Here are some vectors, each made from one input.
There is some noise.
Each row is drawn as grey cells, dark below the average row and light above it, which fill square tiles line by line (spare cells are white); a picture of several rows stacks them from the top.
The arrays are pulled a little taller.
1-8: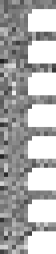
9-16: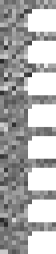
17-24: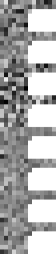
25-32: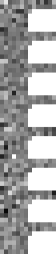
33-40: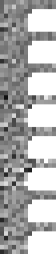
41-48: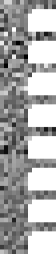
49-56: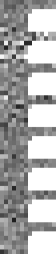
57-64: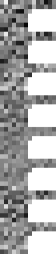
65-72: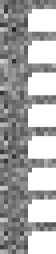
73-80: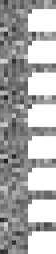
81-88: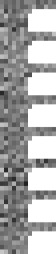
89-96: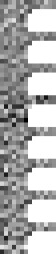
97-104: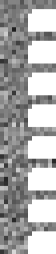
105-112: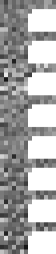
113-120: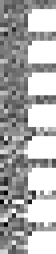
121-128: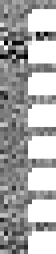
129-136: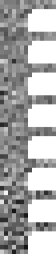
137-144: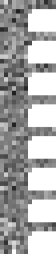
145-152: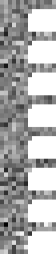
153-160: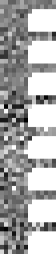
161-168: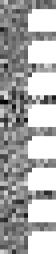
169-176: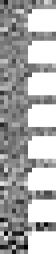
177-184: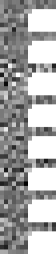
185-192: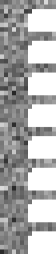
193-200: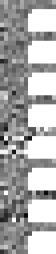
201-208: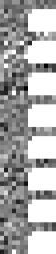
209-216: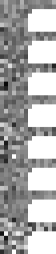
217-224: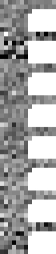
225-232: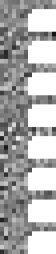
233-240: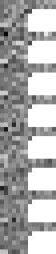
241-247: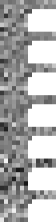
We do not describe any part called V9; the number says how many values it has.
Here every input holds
a list of up to two items, each a true/false value and a value of V9.
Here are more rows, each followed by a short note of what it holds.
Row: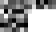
a list of one item
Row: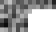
a list of one item
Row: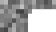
a list of two items
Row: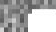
a list of two items
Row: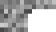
a list of two items
